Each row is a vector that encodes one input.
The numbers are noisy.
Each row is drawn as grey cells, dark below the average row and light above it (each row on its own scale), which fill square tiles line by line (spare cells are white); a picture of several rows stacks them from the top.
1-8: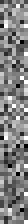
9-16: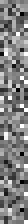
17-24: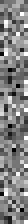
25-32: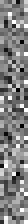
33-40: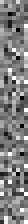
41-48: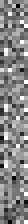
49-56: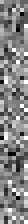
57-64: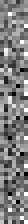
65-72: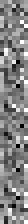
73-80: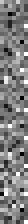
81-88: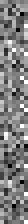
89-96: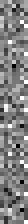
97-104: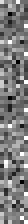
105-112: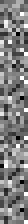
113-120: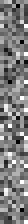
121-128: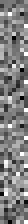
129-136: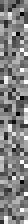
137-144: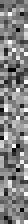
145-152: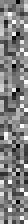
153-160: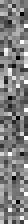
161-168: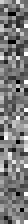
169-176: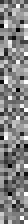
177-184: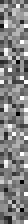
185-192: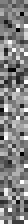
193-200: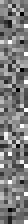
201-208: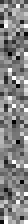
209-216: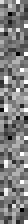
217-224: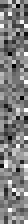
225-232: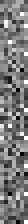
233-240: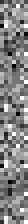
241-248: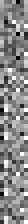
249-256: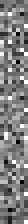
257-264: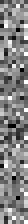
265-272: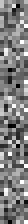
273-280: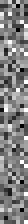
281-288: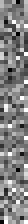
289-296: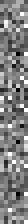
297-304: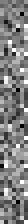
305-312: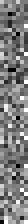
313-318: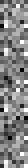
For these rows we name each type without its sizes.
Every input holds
a true/false value, together with either a fixed value, or a point on each of two lines.
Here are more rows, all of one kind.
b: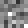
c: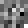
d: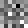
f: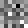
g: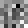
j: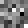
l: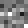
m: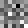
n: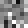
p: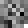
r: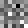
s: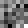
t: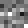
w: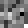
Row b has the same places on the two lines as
d, f, m and r.
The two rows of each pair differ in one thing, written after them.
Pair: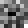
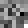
the true/false value
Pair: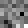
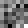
the true/false value
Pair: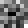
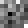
the place on one of the two lines
